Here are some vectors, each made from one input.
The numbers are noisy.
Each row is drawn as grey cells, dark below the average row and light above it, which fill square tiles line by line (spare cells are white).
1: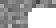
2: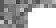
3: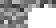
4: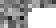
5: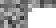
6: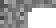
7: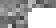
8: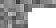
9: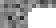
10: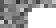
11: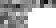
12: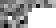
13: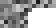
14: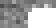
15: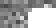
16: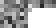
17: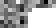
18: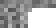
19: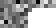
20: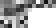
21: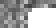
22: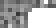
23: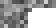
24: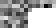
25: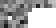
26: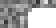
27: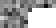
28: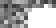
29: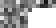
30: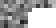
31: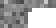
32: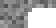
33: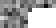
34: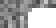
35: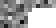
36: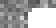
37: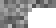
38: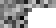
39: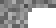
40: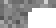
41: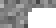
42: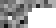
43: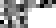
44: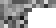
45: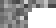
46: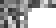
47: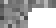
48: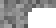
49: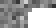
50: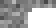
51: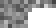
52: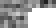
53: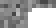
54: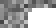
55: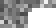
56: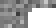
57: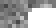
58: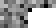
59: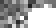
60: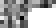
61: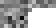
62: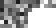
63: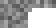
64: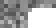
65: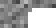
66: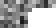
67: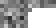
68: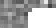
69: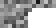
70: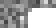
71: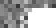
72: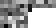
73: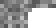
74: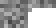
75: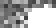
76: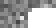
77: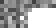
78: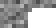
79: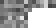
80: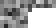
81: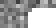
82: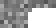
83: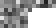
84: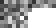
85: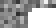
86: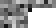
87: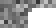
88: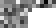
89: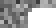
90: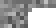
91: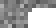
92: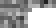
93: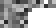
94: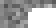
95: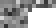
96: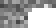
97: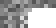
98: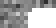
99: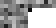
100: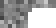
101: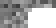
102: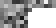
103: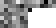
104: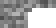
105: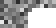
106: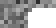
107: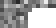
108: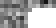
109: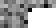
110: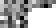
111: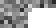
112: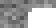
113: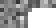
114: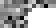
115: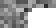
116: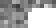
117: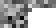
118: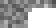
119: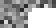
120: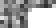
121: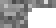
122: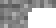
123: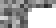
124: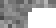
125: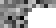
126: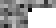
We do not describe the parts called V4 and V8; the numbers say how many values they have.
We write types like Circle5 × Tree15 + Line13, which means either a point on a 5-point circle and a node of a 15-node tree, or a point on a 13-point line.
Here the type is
Line5 × (Tree9 + V8) + V4.
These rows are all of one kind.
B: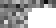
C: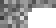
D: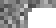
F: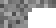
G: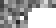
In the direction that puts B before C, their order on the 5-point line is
F, G, D, B, C.
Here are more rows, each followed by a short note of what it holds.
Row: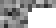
a value of V4
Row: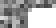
a value of V4
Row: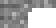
a point on a 5-point line and a value of V8
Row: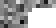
a value of V4
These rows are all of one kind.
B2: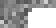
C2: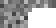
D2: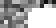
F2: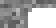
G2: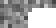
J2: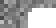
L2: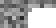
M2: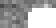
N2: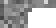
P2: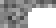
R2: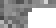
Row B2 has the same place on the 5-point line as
L2 and M2.
